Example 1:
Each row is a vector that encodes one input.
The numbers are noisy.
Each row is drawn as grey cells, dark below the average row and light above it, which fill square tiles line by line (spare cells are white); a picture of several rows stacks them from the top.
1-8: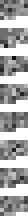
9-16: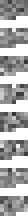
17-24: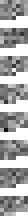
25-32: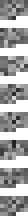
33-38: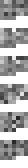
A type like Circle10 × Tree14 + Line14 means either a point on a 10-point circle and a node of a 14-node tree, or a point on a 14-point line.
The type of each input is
Label7.
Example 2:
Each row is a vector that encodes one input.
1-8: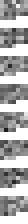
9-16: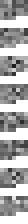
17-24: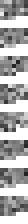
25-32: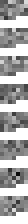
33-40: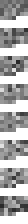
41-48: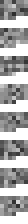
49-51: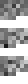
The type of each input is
Label7.
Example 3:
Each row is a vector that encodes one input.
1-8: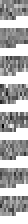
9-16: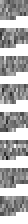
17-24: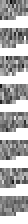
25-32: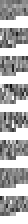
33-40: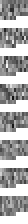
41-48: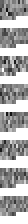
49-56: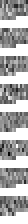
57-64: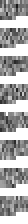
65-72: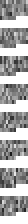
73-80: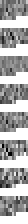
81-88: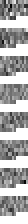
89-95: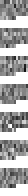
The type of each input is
Circle17.
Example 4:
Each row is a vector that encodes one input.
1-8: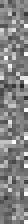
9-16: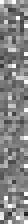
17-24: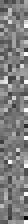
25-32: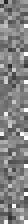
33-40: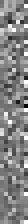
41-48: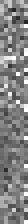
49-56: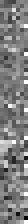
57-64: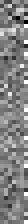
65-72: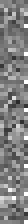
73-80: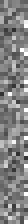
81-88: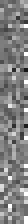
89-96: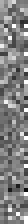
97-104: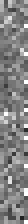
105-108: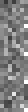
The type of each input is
Line9.
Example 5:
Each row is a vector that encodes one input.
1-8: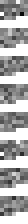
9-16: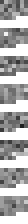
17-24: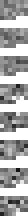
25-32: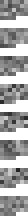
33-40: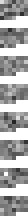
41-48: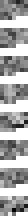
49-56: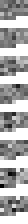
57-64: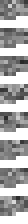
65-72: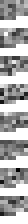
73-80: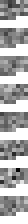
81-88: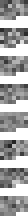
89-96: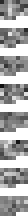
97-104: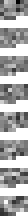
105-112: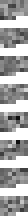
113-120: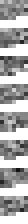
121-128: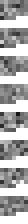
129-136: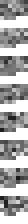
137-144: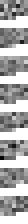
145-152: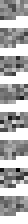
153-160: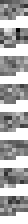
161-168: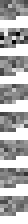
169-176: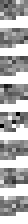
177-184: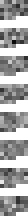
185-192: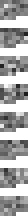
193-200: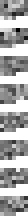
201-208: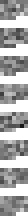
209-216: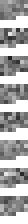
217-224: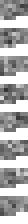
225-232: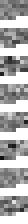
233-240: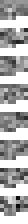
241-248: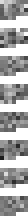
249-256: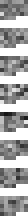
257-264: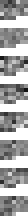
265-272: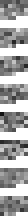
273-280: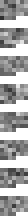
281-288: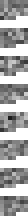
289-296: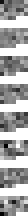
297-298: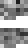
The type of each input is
Label11.
